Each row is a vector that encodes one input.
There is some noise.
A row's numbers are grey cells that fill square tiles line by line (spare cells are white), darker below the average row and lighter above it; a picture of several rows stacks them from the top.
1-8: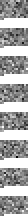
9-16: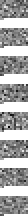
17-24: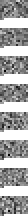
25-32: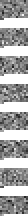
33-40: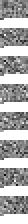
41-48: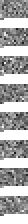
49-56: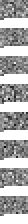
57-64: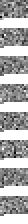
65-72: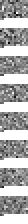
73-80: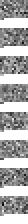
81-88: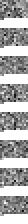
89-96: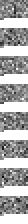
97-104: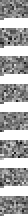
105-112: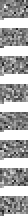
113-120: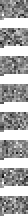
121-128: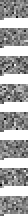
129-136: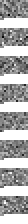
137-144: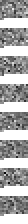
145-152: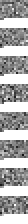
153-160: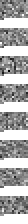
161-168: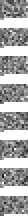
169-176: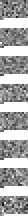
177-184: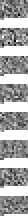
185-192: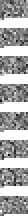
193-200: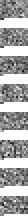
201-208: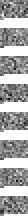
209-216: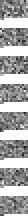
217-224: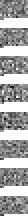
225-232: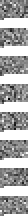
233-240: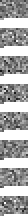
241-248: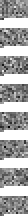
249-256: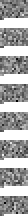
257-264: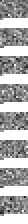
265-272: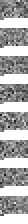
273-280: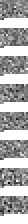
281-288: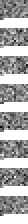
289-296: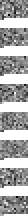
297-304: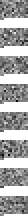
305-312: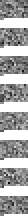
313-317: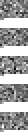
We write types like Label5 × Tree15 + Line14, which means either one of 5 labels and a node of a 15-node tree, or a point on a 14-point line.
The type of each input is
Line5 × Tree13 × Tree13 × (Tree13 + Unit).
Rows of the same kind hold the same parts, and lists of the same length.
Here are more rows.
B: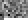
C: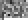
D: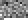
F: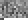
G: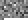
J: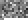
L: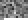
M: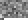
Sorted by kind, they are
B, D, G, J, M
C, F, L

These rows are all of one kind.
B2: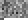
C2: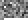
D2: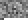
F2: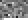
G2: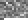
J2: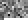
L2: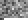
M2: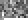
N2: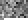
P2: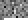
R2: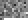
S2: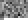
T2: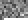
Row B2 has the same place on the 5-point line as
D2 and P2.
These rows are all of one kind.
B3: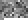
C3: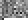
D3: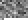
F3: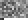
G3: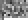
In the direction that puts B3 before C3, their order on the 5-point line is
B3, D3, C3, F3, G3.
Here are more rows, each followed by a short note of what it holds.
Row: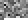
a point on a 5-point line and a node of each of three 13-node trees
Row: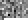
a point on a 5-point line and a node of each of two 13-node trees
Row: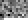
a point on a 5-point line and a node of each of three 13-node trees
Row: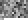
a point on a 5-point line and a node of each of two 13-node trees
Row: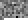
a point on a 5-point line and a node of each of three 13-node trees
